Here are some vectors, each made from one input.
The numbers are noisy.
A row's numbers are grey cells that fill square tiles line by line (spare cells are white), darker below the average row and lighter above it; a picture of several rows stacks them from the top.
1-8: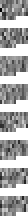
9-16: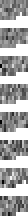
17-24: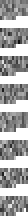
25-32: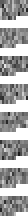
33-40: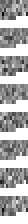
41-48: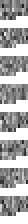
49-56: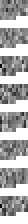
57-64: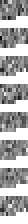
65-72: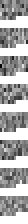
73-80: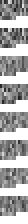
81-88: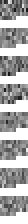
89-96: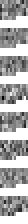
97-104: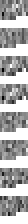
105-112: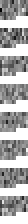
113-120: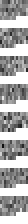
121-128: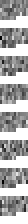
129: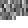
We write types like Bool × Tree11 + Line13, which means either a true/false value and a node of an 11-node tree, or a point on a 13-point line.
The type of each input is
Bool × Circle8 + Label7.
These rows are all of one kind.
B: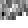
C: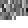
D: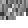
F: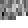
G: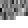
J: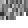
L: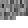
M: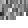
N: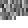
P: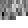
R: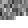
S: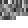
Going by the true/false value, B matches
F and P.
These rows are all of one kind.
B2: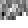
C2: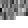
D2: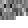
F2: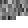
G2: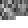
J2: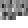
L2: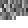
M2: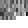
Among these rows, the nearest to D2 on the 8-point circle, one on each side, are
B2 and G2.
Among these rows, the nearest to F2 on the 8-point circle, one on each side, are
G2 and L2.
